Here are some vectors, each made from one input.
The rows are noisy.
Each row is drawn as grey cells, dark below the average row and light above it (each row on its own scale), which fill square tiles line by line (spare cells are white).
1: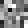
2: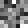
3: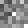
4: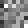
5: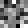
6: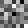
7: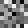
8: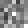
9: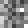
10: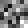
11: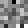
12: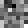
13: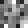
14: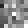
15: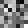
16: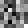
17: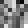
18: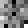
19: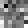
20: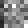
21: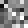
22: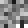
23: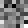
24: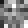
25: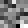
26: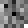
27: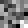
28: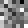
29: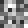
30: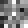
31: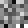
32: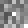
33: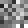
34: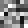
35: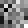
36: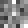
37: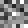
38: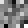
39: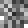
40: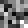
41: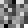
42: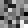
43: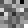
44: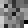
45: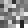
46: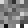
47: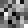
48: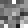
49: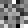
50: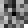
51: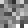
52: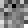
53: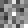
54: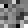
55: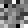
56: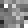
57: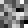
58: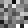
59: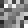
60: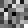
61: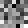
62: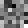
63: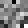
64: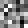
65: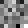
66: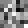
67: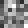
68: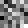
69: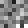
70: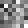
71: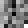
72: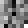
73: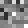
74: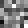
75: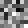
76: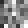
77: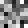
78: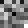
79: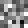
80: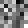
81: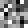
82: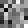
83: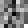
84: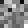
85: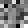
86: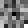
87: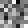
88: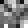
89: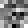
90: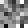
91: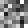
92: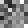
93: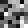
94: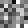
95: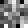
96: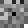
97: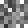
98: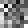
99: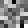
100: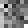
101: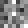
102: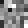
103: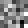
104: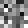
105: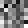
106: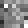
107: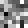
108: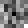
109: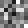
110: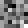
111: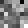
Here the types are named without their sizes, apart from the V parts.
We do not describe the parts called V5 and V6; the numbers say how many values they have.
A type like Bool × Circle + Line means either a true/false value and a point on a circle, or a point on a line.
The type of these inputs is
Bool × (Line + V6) × V5.
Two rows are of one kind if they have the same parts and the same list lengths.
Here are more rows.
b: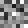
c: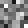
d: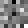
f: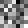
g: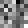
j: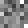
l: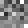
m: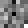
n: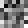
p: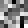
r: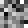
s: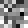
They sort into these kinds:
b, c, f, j, m, p, s
d, g, l, n, r

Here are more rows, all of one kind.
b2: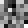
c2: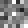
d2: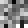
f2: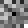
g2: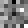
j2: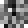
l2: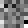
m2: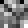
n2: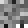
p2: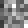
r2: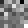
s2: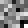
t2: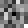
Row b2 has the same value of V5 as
l2 and s2.
